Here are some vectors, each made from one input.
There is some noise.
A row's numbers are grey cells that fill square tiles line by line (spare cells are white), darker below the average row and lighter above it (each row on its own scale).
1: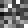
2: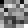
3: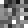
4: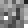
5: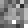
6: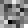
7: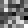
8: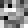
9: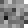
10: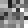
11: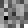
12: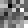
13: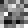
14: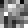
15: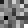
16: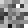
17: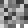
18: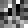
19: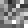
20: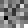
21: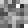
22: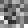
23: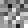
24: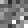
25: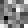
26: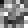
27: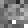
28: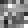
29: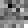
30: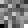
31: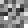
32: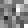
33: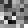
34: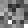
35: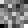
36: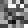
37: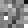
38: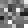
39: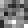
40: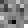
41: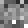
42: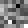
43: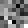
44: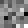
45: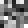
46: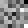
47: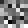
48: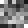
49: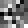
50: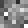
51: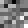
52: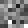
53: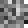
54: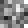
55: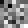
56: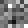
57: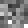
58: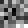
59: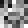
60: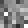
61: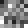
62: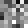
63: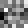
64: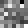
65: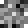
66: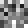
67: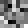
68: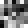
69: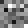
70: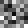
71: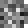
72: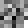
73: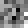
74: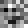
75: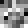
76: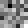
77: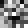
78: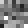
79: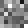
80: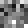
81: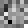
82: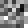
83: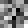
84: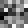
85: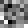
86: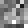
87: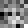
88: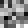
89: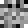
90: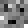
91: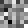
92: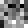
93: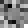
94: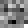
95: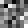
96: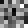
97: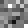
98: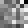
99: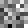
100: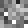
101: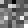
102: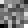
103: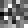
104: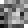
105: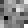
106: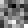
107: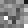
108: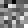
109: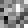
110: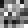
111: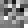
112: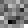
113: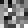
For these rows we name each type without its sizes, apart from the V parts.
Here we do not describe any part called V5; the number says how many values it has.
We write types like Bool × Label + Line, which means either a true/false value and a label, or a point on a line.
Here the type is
(Label + Line) × V5.
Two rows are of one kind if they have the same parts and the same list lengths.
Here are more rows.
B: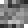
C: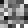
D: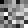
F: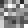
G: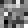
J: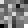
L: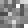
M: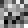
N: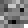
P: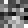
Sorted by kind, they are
B, J, L, P
C, D, F, G, M, N

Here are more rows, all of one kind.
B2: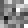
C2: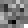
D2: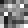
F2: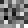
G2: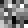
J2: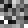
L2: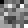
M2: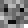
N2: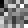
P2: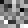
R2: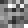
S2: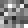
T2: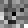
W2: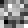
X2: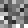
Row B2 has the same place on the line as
G2, L2, N2 and S2.
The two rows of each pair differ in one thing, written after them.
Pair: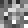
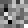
the place on the line
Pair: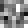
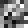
the value of V5
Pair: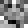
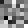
the place on the line
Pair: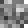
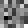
the value of V5
